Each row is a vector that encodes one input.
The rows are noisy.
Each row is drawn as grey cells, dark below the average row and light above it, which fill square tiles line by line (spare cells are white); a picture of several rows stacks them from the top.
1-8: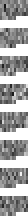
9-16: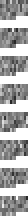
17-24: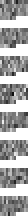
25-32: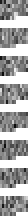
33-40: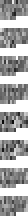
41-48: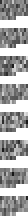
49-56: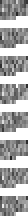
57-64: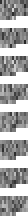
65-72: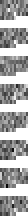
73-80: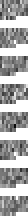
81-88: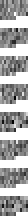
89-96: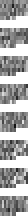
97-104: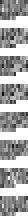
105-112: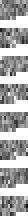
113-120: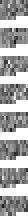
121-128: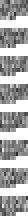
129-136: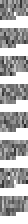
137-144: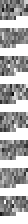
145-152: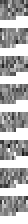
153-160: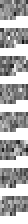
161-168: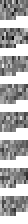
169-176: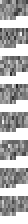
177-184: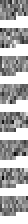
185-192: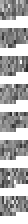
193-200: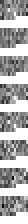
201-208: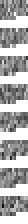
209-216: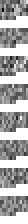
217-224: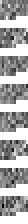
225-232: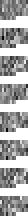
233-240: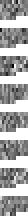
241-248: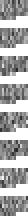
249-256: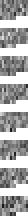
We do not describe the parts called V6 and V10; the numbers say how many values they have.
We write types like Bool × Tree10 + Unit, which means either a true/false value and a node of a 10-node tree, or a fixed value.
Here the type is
Bool × Circle8 + (Line8 + V6) × V10.
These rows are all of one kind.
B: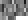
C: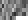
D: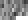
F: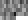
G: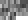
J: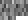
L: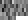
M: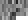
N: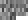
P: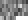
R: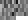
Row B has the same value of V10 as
J and L.
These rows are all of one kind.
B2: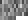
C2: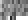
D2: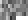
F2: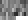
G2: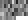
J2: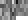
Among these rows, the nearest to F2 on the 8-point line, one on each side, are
B2 and D2.
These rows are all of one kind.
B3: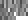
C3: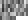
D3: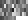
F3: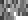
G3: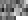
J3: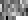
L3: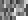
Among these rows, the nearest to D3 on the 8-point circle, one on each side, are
B3 and L3.
